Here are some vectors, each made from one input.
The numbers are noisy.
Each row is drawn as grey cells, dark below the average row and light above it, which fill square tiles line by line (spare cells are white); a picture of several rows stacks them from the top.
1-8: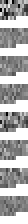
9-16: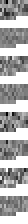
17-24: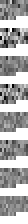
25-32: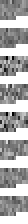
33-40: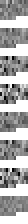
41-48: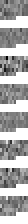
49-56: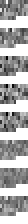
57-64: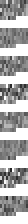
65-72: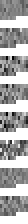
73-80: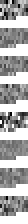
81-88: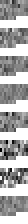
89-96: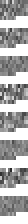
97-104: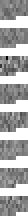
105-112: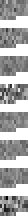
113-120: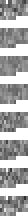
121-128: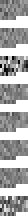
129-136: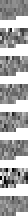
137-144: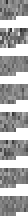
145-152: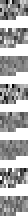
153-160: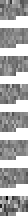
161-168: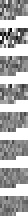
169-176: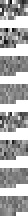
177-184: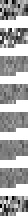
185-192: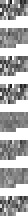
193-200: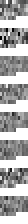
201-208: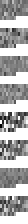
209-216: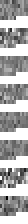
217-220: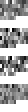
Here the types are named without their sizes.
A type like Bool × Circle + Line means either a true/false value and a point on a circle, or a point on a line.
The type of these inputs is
Bool × List(Line).
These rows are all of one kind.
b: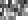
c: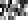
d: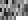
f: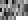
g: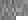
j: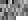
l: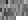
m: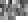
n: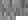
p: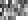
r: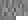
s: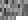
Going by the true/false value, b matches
g, j, p and r.
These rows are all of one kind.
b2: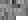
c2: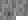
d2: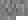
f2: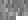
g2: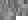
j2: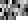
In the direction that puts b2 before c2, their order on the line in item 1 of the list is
f2, g2, b2, d2, c2, j2.
